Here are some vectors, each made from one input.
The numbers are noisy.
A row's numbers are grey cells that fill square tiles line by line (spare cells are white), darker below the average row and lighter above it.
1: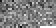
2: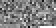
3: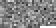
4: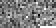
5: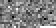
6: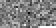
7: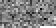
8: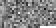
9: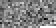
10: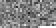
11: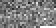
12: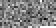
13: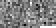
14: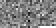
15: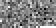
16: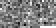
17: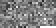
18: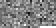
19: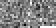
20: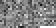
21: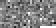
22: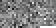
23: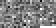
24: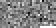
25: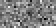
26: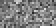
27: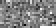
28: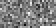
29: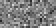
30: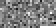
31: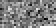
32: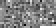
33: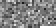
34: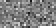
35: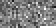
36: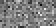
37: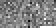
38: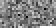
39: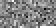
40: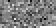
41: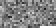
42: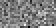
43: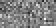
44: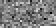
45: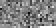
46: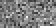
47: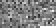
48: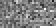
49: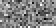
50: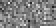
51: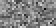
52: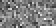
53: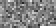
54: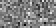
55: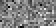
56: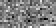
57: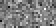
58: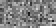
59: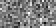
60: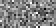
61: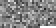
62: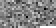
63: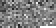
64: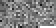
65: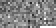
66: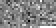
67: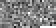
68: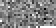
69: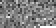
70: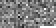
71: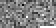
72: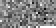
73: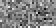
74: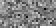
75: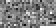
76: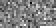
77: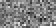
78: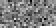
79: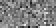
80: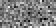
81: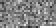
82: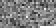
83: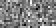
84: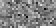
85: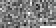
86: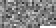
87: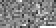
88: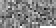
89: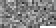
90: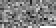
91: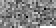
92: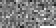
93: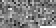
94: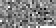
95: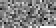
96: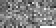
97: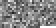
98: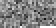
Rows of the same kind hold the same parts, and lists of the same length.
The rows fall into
2 kinds.
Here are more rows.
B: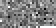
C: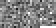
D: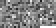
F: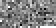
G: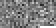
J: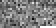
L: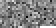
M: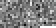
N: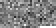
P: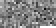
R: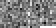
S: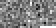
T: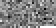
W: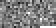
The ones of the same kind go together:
B, C, D, F, L, M, P, R, S, T, W
G, J, N

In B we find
a point on a 5-point line.
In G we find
one of 6 labels, a point on a 5-point line and a true/false value.
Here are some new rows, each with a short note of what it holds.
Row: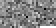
a point on a 5-point line
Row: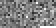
one of 6 labels, a point on a 5-point line and a true/false value
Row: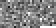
a point on a 5-point line
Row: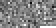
one of 6 labels, a point on a 5-point line and a true/false value
